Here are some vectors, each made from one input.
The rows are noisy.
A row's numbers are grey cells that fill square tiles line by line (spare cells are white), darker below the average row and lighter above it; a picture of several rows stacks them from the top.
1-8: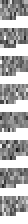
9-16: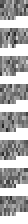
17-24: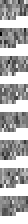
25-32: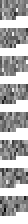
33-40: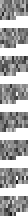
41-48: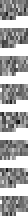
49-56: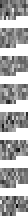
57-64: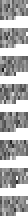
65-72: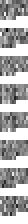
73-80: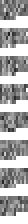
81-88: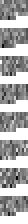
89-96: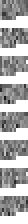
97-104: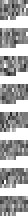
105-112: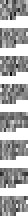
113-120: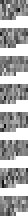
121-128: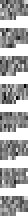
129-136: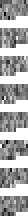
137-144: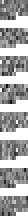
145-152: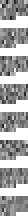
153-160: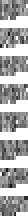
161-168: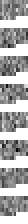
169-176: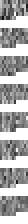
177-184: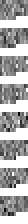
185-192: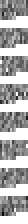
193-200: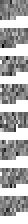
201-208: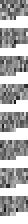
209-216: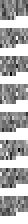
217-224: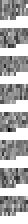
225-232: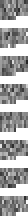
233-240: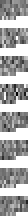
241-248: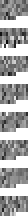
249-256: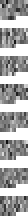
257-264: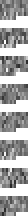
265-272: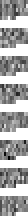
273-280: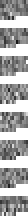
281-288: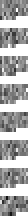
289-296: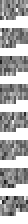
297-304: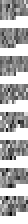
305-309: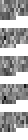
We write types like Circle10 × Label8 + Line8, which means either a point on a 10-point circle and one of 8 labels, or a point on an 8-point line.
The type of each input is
(Bool × Bool × Bool × Bool + Unit) × Circle10 + Line10 × Line10 + Unit.
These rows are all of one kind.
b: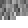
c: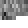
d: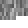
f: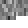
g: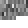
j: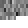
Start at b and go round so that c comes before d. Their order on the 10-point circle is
b, g, c, f, d, j.
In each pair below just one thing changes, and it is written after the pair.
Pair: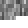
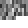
one of the four true/false values
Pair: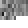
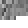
the place on the 10-point circle
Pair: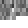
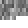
one of the four true/false values
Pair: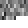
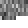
the place on the 10-point circle
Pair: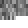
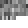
the place on the 10-point circle
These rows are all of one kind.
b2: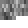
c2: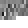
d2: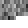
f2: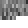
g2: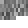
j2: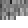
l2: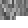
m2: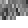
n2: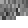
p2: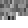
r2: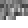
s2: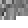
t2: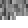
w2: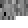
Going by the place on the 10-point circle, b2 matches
c2, f2 and m2.
